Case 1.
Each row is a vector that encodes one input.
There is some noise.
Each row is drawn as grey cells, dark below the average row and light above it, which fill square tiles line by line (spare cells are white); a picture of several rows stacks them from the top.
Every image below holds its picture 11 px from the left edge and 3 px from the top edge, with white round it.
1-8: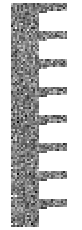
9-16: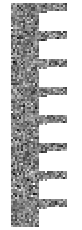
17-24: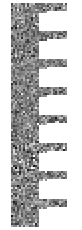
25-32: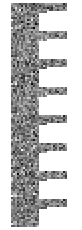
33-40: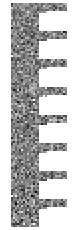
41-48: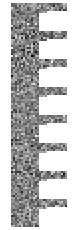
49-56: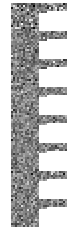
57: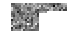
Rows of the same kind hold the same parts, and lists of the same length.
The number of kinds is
2.
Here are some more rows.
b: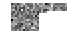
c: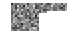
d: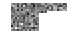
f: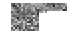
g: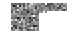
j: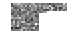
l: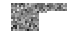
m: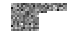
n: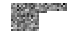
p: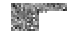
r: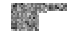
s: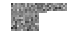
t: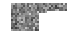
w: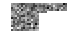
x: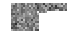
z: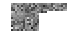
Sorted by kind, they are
b, c, f, g, j, l, p, r, s, t, x
d, m, n, w, z

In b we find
a node of a 7-node tree.
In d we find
a point on a 5-point line.
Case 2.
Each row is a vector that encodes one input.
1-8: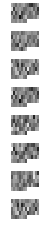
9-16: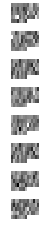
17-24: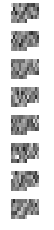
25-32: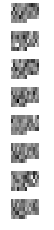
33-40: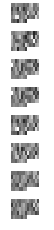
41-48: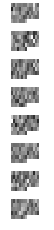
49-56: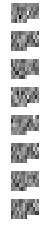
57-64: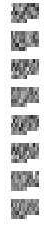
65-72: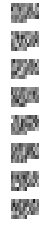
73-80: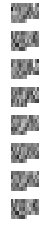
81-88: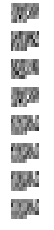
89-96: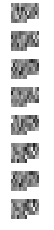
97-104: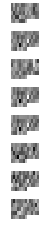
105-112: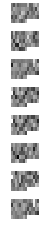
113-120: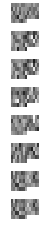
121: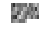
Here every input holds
either a node of a 15-node tree, or three true/false values.
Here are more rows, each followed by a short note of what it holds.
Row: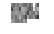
a node of a 15-node tree
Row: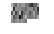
three true/false values
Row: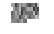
three true/false values
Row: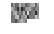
three true/false values
